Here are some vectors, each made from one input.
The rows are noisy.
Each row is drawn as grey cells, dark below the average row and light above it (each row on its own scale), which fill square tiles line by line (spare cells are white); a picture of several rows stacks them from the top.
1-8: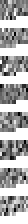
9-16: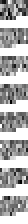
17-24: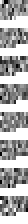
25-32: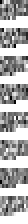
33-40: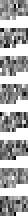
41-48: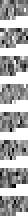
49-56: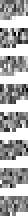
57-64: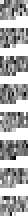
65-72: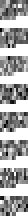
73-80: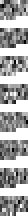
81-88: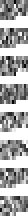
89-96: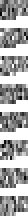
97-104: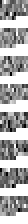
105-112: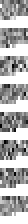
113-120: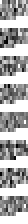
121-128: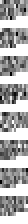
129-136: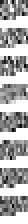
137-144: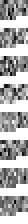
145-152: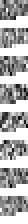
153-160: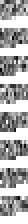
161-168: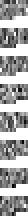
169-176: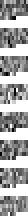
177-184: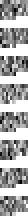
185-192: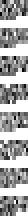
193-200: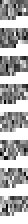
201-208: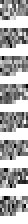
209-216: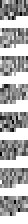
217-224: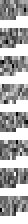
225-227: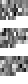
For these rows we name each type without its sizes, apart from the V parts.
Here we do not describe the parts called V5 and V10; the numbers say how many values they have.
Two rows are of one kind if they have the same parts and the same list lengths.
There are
3 kinds of row.
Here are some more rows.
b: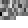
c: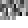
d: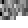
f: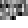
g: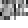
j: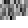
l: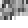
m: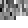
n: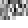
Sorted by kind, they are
b, f, g, j, n
c, d, l
m

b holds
a point on a line and a value of V10.
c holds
a label and a value of V10.
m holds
a value of V5.
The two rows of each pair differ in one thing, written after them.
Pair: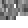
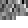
the label
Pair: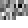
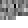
the value of V10
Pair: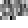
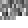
the value of V10
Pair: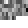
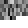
the value of V10
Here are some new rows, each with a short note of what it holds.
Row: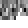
a label and a value of V10
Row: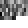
a point on a line and a value of V10
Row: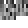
a value of V5
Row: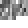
a point on a line and a value of V10
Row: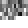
a label and a value of V10
